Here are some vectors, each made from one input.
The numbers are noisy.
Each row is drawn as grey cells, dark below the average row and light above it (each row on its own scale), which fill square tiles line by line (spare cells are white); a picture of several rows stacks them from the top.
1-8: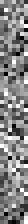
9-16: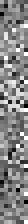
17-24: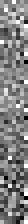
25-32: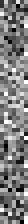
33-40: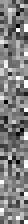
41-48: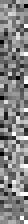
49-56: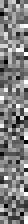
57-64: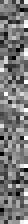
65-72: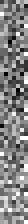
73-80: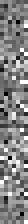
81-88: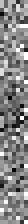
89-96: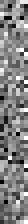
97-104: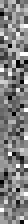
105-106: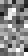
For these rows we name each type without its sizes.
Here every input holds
either a fixed value, or two labels.
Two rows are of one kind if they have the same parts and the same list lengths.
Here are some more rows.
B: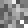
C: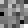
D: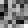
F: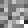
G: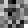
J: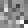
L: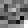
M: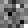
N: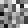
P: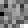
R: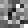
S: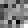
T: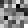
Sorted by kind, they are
B, C, D, F, J, L, N, P, S, T
G, M, R

